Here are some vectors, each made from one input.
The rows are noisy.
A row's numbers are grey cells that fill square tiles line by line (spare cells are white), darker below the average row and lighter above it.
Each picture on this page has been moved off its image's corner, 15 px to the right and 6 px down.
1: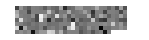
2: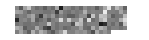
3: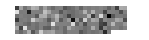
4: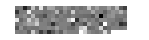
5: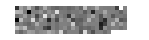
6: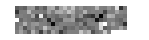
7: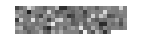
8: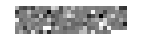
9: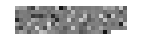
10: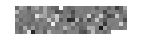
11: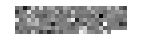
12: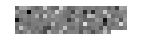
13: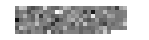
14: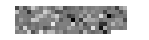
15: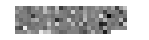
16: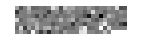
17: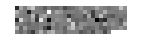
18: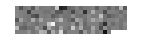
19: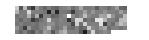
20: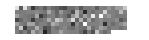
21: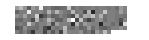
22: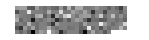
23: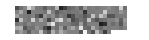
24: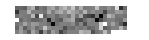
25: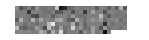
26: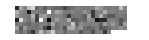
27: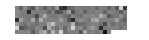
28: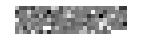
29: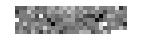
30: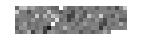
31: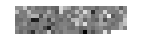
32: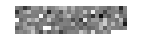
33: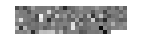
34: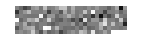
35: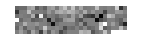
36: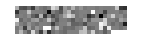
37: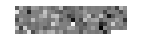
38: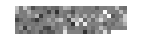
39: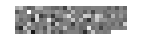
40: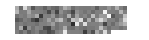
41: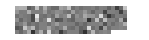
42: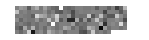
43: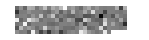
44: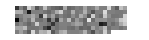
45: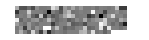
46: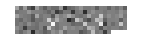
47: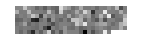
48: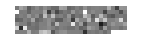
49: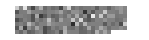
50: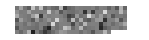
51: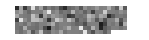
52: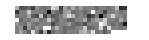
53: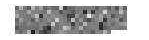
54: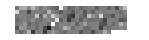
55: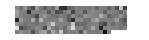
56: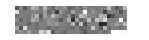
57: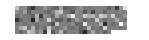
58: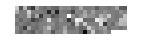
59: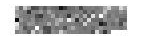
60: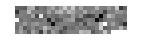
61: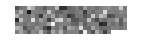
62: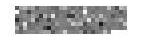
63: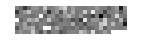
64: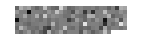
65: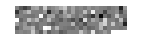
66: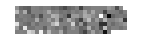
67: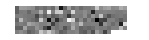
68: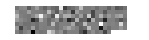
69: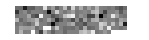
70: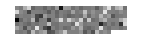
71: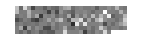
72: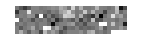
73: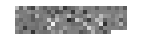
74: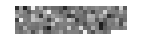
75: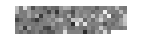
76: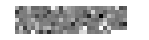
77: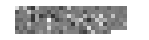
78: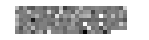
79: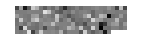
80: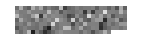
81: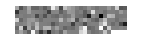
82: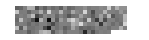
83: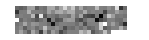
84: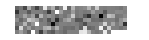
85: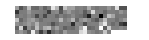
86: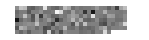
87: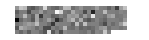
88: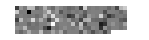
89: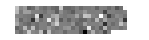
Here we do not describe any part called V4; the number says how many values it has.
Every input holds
one of 5 labels and a true/false value, together with a list of up to two values of V4.
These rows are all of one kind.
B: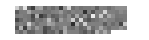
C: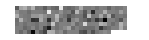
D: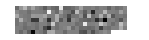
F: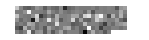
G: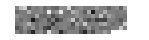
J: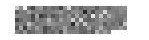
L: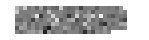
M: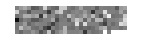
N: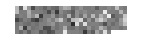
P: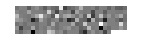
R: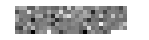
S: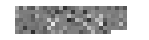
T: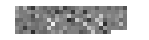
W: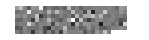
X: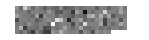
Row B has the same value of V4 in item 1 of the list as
G, J, R and W.
